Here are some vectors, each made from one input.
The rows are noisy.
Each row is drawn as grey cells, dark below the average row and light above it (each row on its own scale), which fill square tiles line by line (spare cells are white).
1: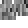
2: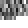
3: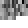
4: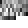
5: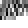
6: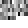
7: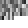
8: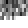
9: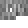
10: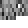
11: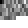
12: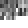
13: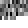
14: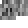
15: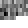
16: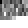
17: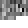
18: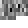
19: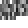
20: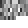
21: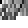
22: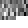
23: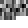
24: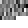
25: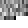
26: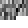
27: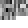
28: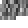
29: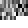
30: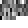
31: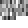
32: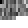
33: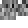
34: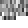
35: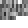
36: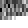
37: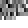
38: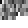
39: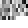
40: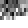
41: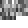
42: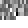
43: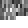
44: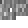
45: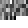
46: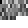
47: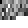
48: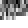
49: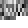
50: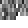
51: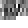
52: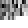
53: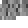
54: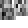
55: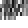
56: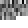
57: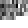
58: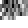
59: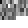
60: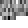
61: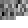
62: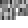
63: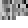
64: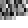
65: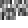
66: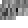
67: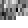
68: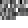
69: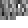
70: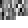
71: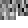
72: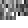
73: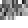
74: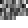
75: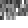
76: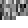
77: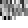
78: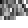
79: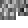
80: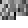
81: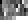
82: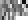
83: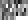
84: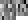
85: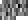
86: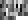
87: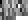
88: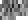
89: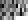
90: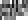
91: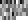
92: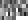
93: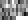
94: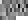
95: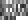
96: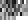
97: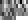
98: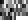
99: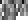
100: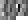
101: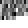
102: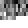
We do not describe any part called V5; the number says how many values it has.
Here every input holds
a value of V5, together with either a node of a 7-node tree, or four true/false values.
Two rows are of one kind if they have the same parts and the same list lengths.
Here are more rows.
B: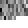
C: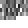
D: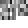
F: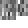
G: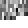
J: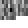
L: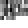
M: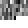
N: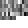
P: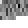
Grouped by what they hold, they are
B, C, F
D, G, J, L, M, N, P

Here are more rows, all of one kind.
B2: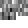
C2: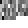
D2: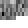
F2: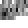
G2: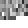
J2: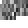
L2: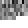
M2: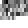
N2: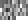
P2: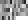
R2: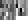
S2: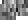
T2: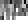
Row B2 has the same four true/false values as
N2 and R2.
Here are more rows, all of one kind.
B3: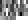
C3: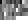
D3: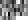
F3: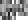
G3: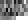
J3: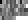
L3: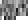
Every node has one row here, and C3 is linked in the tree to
B3, D3 and J3.
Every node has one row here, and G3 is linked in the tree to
D3.
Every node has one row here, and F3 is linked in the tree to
J3.
